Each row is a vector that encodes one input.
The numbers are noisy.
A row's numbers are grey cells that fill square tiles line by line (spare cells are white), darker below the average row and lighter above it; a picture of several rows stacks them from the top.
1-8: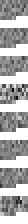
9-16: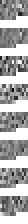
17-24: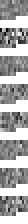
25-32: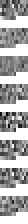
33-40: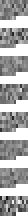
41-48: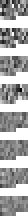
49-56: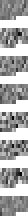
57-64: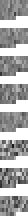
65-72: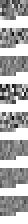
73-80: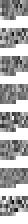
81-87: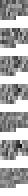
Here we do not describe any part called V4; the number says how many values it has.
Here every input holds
either a point on a 6-point circle, a true/false value and a value of V4, or a point on a 5-point line.
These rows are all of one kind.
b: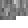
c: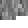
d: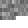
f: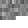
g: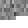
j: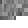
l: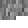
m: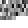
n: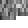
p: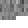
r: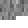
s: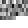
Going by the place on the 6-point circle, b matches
n and s.
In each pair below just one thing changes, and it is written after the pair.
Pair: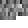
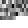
the true/false value
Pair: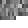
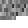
the true/false value
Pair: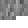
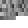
the true/false value
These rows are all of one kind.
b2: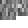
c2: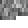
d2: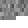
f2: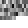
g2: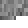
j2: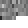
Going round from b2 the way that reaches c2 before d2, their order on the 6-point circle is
b2, c2, j2, g2, f2, d2.
